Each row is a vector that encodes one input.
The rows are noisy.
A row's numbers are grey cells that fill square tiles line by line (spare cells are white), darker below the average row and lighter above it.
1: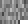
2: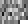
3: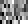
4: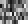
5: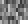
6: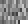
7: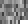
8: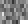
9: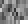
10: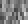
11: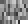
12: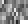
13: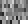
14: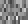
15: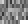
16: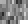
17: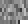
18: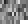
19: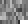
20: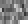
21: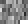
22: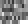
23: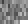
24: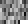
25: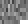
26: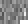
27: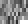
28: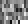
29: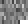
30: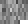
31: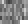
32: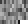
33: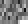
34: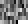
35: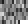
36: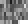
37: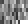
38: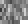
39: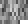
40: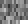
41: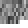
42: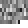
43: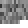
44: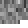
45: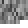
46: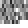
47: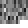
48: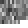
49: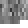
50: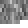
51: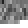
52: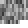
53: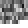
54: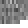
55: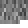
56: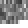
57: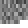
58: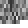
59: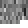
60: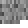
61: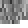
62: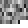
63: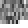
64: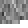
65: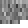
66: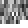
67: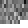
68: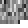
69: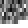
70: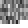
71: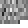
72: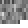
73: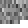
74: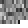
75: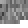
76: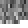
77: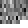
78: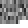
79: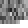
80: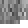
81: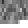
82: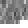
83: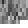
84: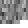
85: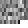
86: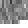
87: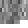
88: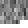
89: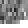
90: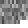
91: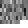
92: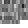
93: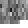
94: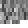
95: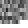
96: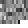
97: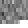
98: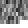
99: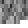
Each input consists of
a point on a 7-point line and four true/false values.
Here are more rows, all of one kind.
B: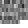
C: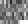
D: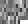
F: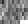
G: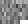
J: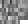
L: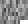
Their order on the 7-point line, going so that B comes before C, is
G, F, J, B, L, D, C.
